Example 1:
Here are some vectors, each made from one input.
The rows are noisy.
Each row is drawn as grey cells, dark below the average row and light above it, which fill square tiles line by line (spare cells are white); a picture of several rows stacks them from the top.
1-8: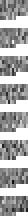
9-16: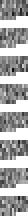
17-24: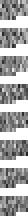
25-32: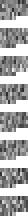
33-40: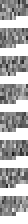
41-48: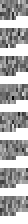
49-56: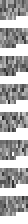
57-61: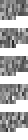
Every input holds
four true/false values.
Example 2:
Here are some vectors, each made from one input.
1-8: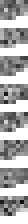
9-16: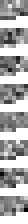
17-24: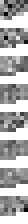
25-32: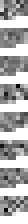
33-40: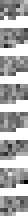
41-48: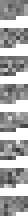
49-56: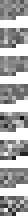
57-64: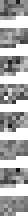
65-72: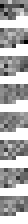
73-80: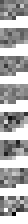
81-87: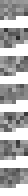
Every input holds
either a point on an 11-point circle, or a fixed value.
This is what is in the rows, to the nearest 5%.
About 95% of them hold a point on an 11-point circle. The rest hold a fixed value.
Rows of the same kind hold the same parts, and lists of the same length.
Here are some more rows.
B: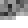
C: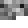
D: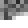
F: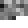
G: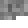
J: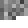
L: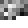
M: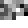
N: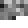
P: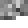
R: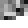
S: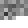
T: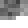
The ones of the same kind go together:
B, D, G, J, L, P, R, S, T
C, F, M, N

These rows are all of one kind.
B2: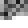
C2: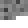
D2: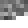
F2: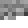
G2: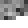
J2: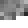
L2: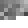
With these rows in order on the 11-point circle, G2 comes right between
D2 and J2.
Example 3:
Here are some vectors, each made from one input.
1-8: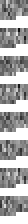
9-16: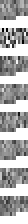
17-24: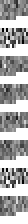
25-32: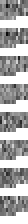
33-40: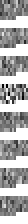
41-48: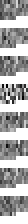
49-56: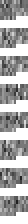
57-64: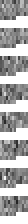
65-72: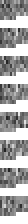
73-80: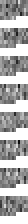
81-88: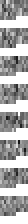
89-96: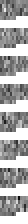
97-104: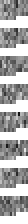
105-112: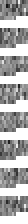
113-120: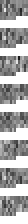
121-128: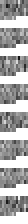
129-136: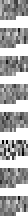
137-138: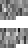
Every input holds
either a fixed value, or three true/false values.
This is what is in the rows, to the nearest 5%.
About 5% of them hold a fixed value. The rest hold three true/false values.
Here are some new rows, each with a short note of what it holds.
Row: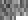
three true/false values
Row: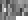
three true/false values
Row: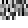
a fixed value
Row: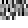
a fixed value
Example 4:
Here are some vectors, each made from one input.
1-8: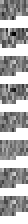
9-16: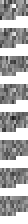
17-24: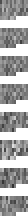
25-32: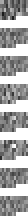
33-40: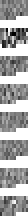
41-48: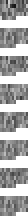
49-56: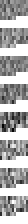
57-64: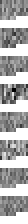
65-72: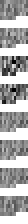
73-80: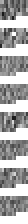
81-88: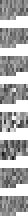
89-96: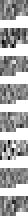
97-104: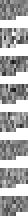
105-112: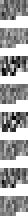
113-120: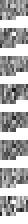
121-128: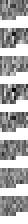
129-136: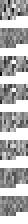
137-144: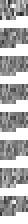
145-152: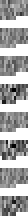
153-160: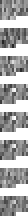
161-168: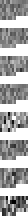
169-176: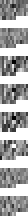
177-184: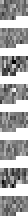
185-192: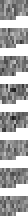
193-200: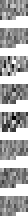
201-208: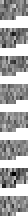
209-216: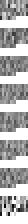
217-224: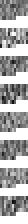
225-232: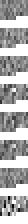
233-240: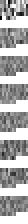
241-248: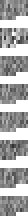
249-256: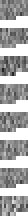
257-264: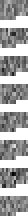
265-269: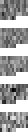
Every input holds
one of 5 labels.
